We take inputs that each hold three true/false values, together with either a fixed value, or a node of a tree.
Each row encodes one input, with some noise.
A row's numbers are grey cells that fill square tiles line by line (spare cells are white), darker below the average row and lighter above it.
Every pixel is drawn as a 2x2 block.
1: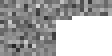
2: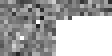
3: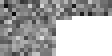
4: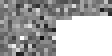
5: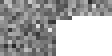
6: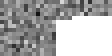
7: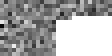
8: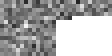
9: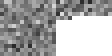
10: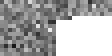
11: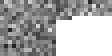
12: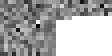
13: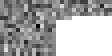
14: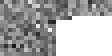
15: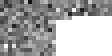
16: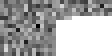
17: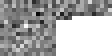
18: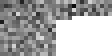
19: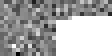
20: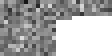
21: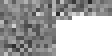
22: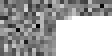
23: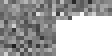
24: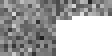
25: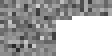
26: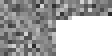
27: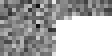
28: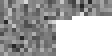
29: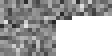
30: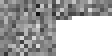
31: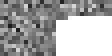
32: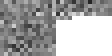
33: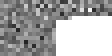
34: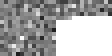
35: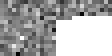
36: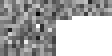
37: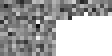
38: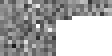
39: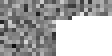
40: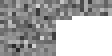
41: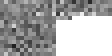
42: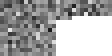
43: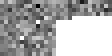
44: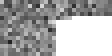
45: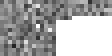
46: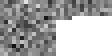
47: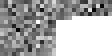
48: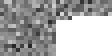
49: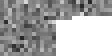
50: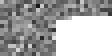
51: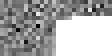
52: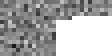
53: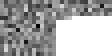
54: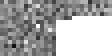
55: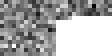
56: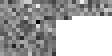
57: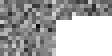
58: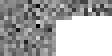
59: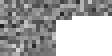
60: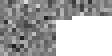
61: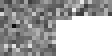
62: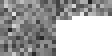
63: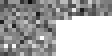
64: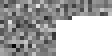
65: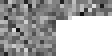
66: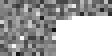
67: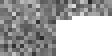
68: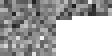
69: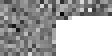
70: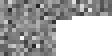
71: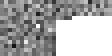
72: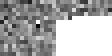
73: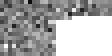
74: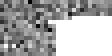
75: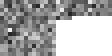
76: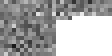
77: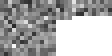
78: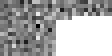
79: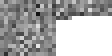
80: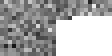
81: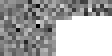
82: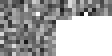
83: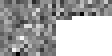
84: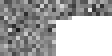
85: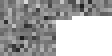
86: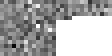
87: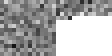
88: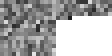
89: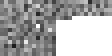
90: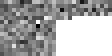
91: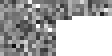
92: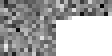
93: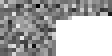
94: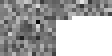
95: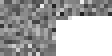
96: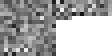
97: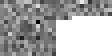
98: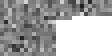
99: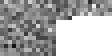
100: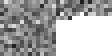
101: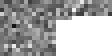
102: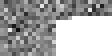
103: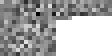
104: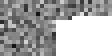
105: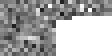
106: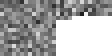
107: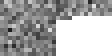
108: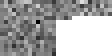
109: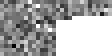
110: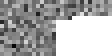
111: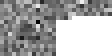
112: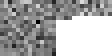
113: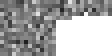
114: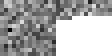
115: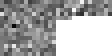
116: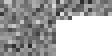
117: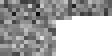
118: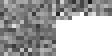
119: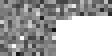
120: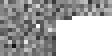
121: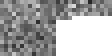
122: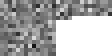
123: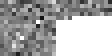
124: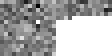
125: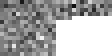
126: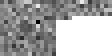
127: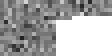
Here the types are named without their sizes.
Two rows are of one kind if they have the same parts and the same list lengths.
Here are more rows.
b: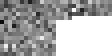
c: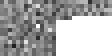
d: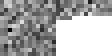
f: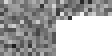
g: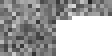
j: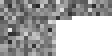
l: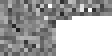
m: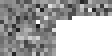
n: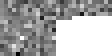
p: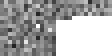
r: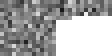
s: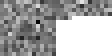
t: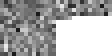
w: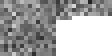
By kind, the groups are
b, j, l, m, n, r, t
c, d, f, g, p, s, w

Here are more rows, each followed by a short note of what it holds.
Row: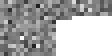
a node of a tree and three true/false values
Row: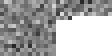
three true/false values
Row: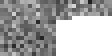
three true/false values
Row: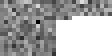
three true/false values
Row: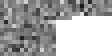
three true/false values
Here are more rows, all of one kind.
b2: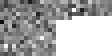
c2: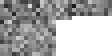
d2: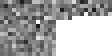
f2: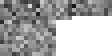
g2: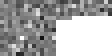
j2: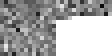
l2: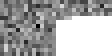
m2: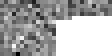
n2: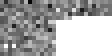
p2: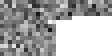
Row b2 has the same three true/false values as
c2, f2, j2 and m2.
